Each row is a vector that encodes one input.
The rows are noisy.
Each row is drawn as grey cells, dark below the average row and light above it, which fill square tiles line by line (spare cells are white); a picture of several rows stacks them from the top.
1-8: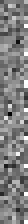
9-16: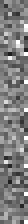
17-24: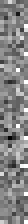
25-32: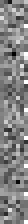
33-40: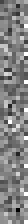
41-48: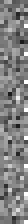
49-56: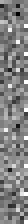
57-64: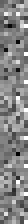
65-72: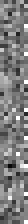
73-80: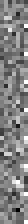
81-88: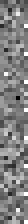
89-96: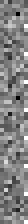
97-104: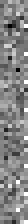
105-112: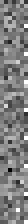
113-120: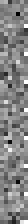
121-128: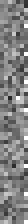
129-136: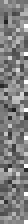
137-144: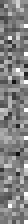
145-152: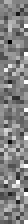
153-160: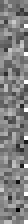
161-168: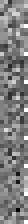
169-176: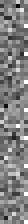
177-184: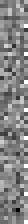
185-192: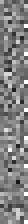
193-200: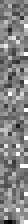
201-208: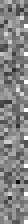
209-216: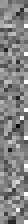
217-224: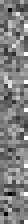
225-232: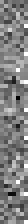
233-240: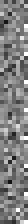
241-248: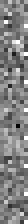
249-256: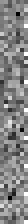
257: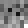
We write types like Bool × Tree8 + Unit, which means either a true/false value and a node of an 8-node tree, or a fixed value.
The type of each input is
Label8 × Label8 × Line10.
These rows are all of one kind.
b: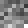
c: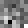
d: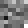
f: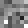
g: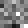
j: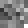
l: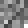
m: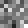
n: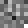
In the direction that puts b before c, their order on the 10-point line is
g, m, f, d, j, b, l, c, n.
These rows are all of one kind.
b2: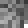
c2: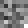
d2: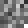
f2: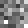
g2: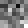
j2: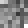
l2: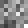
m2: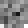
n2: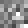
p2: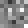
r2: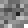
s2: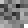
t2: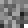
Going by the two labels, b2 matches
j2 and t2.
